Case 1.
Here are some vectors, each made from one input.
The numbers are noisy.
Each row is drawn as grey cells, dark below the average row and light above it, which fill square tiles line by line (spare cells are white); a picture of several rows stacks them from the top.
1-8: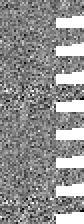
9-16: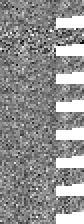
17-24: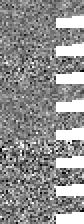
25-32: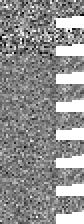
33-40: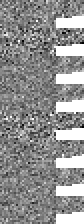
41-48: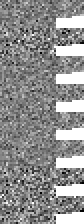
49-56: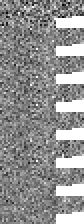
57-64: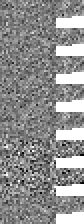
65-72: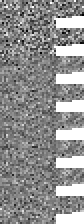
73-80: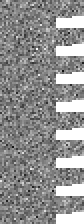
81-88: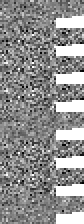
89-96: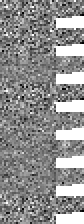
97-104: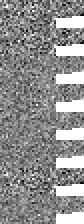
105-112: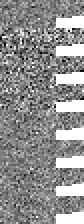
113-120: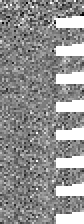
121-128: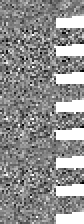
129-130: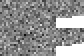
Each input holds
either a point on a 7-point line, or a list of up to two points on an 8-point line.
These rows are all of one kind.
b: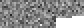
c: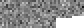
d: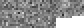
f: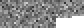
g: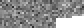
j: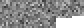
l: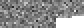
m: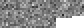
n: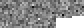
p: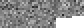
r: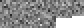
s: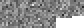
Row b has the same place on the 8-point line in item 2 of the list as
f, n and r.
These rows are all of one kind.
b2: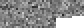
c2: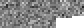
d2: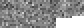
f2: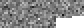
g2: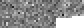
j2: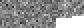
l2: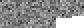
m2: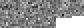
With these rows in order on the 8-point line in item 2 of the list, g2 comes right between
d2 and m2.
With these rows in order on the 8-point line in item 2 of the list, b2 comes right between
f2 and m2.
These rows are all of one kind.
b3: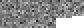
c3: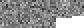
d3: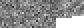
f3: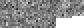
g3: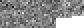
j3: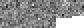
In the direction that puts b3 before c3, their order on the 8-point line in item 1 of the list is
b3, d3, g3, f3, j3, c3.
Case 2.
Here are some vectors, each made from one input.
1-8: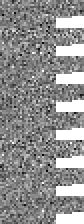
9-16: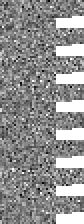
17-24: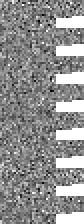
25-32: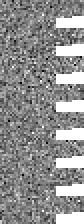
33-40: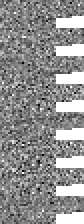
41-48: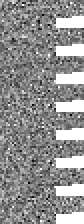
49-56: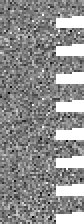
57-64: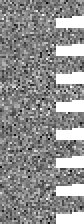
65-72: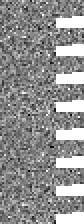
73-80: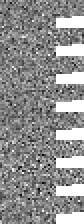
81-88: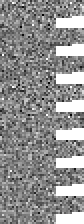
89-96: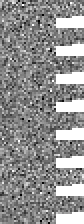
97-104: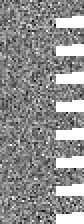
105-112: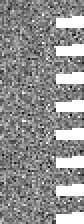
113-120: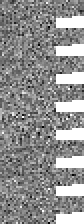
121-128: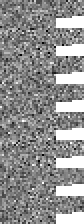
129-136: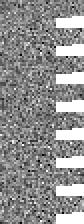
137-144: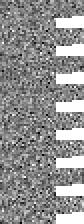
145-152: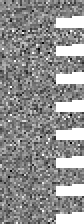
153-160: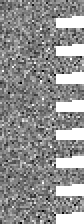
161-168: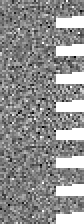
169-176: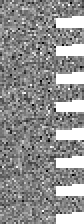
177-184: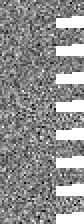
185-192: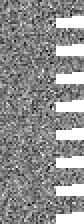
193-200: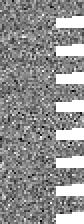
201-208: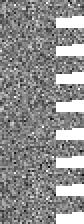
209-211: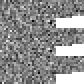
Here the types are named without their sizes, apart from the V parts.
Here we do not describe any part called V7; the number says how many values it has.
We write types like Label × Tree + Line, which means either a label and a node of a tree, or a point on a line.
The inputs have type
(Circle + Unit) × Line + V7.
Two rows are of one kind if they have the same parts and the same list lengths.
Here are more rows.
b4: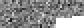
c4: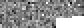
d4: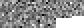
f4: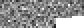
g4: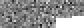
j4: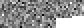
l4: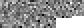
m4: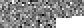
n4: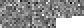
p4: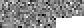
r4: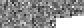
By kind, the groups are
b4, c4, g4, n4
d4, j4, l4, m4, p4
f4, r4

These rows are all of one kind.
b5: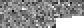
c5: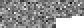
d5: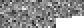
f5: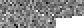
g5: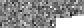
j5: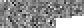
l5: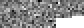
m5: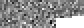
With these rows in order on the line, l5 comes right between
d5 and m5.
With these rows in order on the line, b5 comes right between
c5 and d5.
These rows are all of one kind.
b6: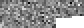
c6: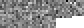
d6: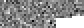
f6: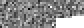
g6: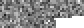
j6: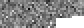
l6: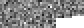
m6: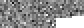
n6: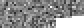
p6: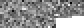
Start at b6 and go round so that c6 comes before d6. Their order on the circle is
b6, g6, j6, l6, f6, n6, p6, c6, m6, d6.
